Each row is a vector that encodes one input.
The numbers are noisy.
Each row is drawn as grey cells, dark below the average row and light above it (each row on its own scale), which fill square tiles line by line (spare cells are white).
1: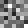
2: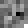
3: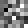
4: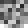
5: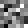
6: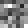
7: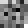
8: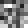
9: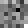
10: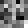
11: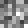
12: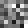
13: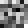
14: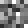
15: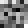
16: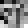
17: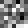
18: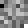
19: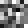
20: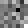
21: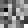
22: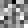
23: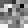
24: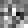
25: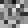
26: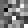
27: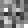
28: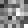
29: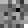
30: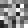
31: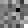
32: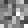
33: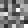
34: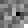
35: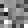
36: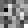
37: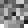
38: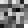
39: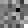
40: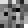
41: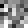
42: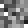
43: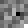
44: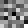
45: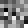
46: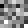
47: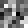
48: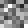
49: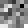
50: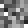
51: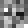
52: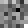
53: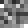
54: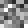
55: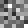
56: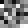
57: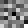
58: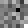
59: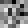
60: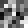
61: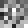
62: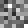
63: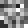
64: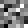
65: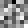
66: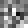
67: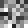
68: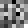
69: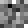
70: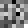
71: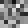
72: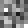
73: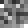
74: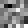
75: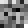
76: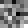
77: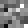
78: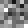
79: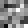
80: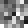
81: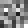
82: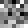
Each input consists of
a point on an 8-point line, together with either a fixed value, or four true/false values.
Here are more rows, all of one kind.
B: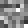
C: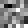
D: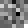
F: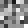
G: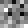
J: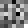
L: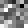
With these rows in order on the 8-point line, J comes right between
D and F.
